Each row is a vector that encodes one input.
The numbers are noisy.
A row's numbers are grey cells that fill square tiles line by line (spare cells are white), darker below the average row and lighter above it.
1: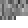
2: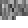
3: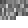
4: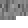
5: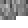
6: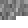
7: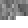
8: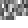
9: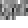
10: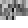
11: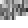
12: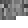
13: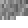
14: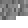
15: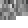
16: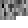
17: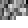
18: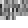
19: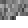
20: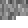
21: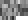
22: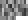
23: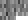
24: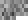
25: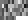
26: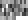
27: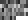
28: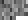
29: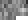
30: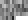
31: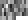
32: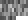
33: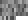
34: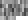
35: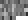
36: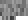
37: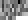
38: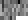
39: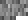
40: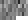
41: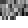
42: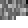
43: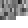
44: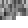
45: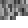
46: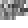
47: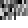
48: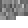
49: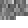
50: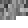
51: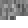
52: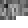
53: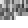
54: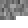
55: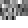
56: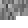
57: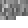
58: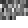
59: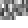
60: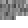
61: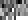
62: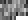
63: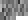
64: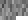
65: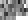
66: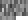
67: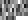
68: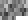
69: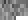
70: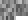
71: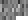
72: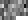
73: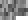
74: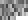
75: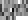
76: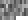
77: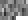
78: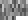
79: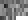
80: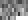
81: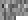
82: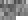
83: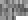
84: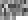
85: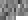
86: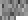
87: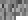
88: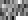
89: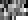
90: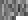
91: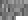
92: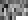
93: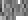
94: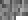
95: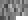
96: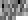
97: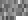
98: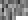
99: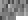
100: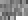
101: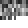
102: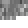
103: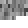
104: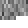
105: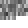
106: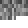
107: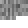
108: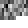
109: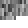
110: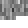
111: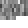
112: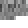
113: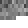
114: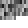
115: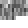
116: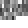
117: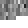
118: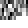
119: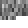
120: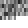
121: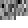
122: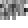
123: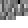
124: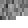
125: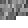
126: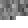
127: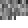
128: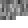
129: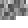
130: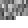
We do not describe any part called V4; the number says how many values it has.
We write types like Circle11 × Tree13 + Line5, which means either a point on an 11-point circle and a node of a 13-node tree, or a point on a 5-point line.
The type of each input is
Line5 × (Line5 + V4).
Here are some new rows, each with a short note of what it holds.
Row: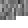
a point on a 5-point line and a value of V4
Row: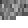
a point on a 5-point line and a value of V4
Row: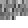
a point on a 5-point line and a value of V4
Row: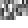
a point on a 5-point line and a value of V4
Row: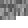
a point on each of two 5-point lines
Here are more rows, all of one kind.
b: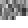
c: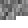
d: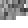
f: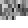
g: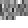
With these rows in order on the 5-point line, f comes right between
b and c.
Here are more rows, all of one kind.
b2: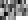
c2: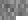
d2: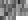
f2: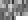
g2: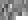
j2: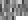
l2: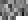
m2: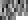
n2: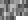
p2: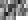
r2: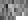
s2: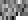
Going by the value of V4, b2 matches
d2, f2, r2 and s2.
